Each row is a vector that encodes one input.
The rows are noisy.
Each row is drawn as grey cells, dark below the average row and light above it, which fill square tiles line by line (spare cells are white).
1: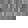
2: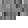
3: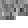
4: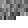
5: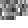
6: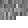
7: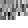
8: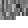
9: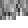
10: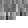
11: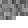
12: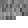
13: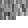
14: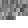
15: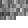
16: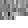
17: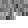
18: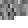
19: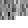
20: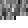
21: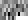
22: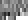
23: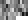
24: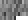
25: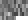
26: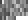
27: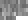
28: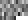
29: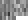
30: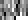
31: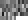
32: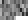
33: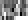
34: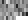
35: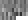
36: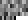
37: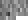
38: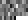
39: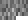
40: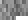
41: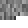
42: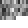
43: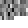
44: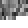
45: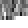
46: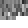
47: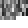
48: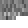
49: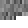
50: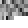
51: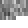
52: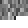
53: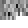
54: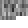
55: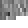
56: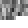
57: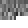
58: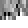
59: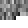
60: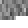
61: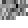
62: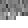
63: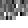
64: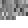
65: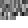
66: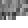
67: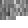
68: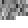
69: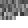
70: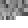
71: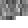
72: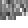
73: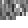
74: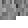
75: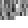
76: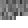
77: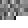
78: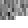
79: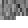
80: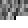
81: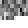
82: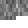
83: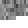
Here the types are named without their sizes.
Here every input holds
a point on a line, together with either a fixed value, or three true/false values.
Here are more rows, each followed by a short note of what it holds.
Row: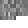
a point on a line and three true/false values
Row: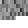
a point on a line and three true/false values
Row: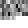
a point on a line
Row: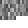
a point on a line and three true/false values
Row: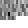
a point on a line
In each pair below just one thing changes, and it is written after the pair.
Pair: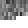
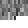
one of the three true/false values
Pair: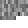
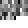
the place on the line
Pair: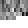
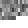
the place on the line
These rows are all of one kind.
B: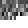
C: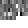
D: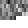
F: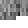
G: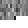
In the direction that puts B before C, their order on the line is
F, B, D, G, C.
